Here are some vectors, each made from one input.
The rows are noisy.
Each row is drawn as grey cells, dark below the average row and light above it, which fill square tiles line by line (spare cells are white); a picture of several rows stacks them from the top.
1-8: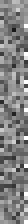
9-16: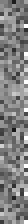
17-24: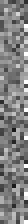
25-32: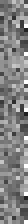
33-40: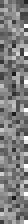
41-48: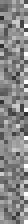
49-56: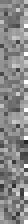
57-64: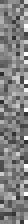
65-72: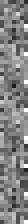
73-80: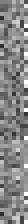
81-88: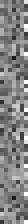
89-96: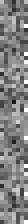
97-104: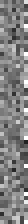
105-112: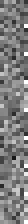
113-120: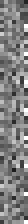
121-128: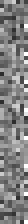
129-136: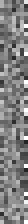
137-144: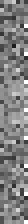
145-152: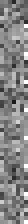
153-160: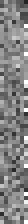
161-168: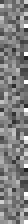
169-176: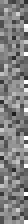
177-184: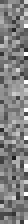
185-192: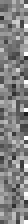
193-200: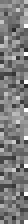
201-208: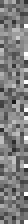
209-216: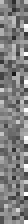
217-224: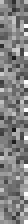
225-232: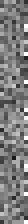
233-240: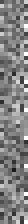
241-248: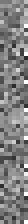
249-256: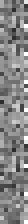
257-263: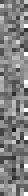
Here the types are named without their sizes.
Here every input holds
a point on a circle.
